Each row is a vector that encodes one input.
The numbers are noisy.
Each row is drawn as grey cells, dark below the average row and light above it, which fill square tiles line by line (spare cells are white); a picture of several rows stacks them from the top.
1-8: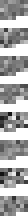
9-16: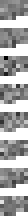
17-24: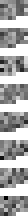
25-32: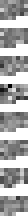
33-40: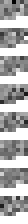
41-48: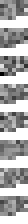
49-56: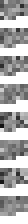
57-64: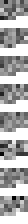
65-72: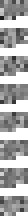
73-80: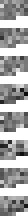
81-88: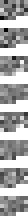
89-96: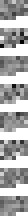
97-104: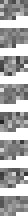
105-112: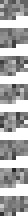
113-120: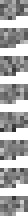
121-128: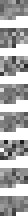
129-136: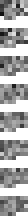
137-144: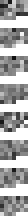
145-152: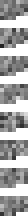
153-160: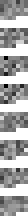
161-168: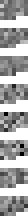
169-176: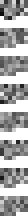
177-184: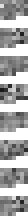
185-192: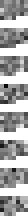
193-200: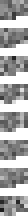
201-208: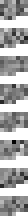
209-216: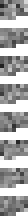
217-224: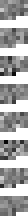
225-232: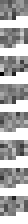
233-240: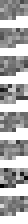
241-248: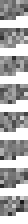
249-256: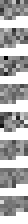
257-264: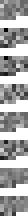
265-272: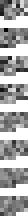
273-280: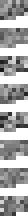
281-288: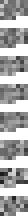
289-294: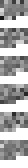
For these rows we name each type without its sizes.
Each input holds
a node of a tree.
